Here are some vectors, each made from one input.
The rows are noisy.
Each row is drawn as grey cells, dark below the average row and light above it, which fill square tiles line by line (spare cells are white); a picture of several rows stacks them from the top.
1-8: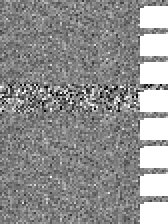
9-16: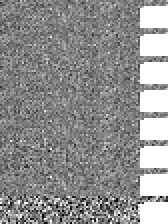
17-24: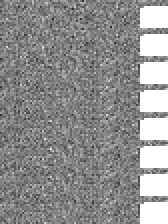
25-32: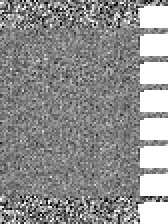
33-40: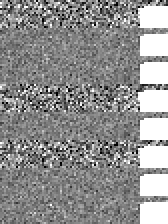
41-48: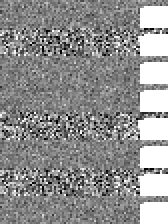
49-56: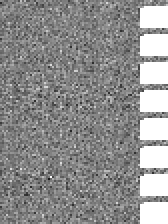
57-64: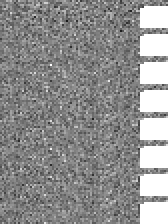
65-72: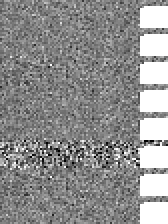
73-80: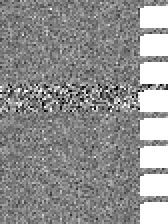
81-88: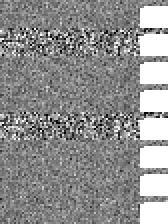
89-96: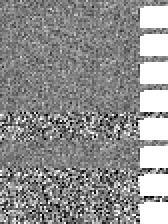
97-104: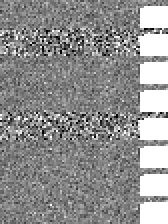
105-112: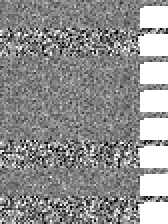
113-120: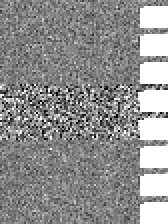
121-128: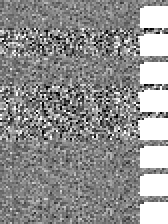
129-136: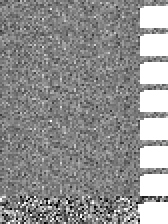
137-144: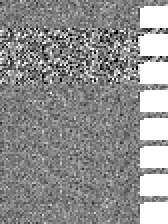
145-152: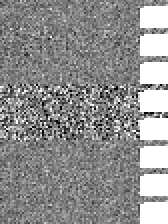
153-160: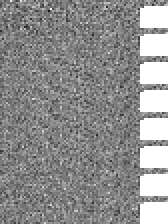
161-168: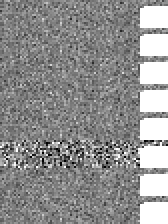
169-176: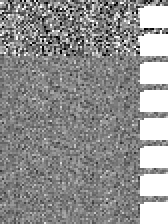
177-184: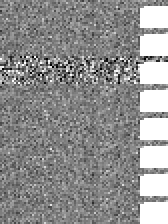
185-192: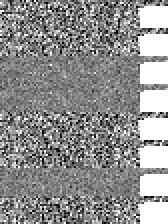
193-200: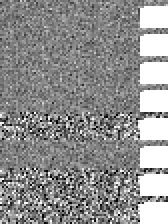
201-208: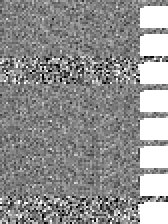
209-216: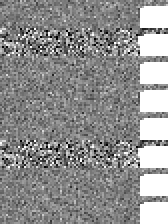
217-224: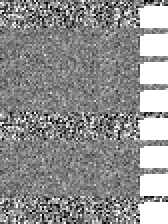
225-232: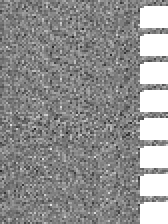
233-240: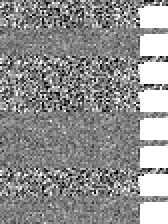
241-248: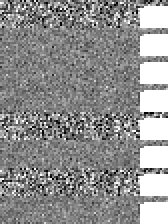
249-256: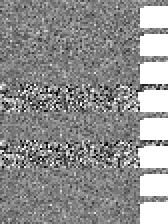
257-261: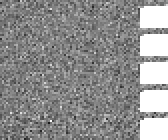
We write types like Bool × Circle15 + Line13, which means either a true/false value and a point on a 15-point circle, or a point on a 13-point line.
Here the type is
Bool × List3(Line5) + Tree9.
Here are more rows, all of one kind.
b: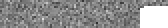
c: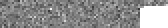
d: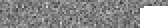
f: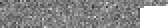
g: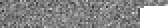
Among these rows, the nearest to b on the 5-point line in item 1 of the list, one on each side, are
c and f.
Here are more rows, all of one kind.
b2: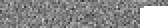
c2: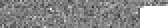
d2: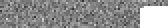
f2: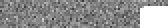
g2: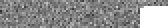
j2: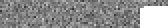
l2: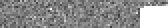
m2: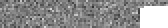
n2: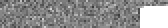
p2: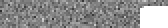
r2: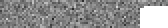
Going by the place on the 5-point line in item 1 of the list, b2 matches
j2 and m2.
